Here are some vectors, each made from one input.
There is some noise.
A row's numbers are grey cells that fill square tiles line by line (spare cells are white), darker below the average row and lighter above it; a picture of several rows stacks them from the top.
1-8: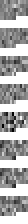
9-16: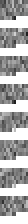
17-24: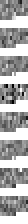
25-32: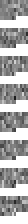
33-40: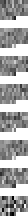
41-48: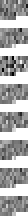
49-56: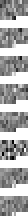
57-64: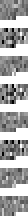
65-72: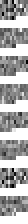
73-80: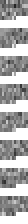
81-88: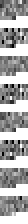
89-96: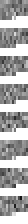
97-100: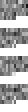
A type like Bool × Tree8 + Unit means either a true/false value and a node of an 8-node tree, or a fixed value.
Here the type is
(Circle9 + Unit) × (Tree7 + Unit) + Line4.
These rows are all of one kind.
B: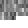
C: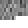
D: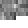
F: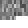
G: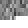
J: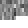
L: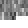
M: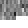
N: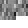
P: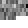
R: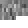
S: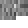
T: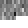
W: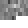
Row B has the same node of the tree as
L, M, N and T.
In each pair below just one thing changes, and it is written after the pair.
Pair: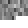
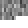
the node of the tree
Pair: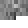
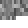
the place on the 9-point circle
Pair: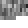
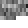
the node of the tree
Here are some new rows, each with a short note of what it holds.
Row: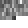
a node of a 7-node tree
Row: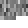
a point on a 9-point circle and a node of a 7-node tree
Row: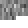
a point on a 9-point circle and a node of a 7-node tree
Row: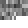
a fixed value
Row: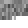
a point on a 9-point circle
